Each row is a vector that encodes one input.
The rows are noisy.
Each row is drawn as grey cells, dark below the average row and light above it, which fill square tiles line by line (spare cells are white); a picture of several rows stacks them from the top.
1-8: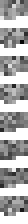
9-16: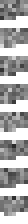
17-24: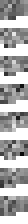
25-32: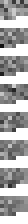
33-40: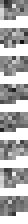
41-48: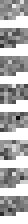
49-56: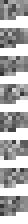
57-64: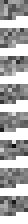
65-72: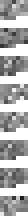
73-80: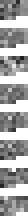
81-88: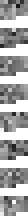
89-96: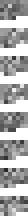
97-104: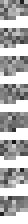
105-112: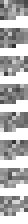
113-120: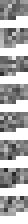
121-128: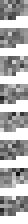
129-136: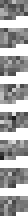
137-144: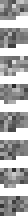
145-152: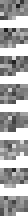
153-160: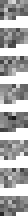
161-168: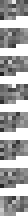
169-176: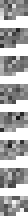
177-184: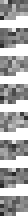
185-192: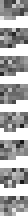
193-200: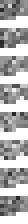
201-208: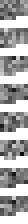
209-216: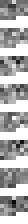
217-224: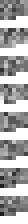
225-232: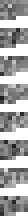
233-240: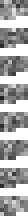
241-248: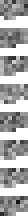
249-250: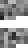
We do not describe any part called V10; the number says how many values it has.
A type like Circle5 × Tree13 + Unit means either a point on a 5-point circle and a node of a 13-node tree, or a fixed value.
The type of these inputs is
(Circle6 + Unit) × Line8 + Line5 × (Line5 + V10).
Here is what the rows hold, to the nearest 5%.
About 45% of them hold a point on a 5-point line, together with either a point on a 5-point line, or a value of V10. The rest hold a point on an 8-point line, together with either a point on a 6-point circle, or a fixed value.
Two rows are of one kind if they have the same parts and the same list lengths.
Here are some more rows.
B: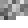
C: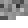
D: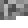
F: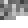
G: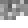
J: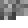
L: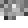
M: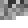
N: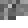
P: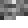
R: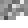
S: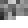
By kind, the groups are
B, G, L, R
C, F, M
D, P, S
J, N

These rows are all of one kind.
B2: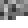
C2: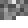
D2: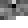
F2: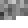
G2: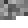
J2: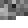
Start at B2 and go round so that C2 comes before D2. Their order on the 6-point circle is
B2, F2, C2, D2, J2, G2.
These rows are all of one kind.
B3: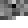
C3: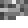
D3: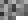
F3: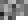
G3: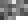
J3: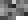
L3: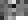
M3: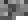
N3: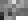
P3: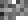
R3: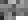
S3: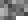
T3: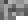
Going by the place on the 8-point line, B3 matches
L3 and R3.
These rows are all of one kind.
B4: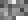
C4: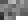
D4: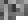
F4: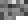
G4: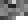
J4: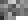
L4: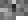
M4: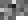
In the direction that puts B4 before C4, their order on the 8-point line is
M4, D4, L4, B4, F4, C4, G4, J4.
